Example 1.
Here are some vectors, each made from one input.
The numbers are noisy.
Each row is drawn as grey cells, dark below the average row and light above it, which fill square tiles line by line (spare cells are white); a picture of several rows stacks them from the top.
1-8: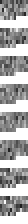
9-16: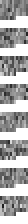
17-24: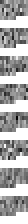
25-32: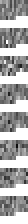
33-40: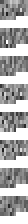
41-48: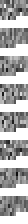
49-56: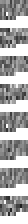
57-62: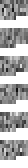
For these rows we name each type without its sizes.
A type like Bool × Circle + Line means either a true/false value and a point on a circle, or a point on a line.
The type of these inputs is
Line + Tree.
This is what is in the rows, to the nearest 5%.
About 45% of them hold a point on a line. The rest hold a node of a tree.
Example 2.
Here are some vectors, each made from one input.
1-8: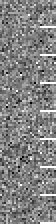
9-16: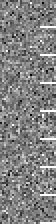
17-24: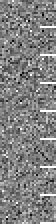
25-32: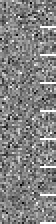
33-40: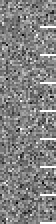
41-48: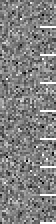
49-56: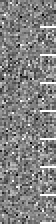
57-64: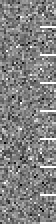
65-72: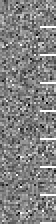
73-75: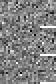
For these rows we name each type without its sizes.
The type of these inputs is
Bool × Bool × Bool × Bool × Line.
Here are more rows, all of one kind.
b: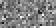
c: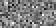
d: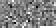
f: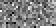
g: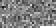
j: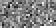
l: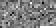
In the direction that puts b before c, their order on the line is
f, d, l, g, b, c, j.
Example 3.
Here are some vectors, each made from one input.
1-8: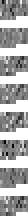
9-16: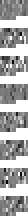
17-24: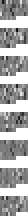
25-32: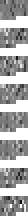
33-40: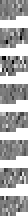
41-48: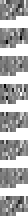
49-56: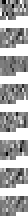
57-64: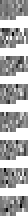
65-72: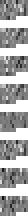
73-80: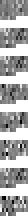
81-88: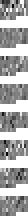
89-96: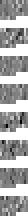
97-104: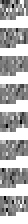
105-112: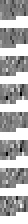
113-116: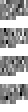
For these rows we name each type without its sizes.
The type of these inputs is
Bool × Tree.
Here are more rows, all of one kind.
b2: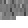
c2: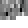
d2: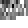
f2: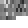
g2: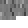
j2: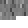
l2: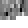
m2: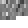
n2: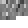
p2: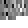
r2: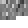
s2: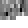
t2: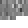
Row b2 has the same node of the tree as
g2 and j2.
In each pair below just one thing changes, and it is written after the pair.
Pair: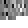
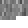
the true/false value
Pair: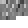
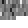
the node of the tree
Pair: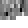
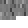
the node of the tree
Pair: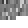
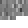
the node of the tree
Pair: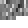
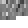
the node of the tree
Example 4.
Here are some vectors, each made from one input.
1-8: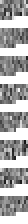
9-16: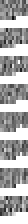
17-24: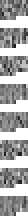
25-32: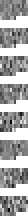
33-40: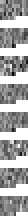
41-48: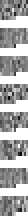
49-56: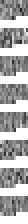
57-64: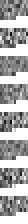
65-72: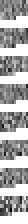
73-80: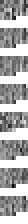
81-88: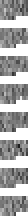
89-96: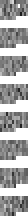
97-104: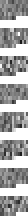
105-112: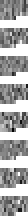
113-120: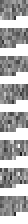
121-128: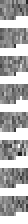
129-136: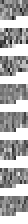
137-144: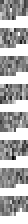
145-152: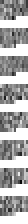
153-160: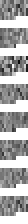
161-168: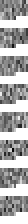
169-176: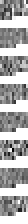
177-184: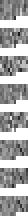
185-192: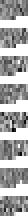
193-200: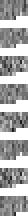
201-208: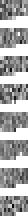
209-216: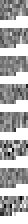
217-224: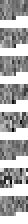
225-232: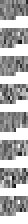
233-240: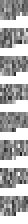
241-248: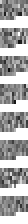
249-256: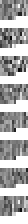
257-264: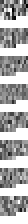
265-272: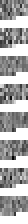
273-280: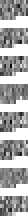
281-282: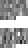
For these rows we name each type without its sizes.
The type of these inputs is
Bool × Bool × Bool × Bool + Circle + Unit.
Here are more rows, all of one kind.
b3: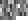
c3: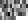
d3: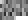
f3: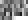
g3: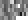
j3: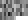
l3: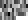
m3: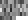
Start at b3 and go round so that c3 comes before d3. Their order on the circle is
b3, m3, c3, l3, j3, d3, f3, g3.
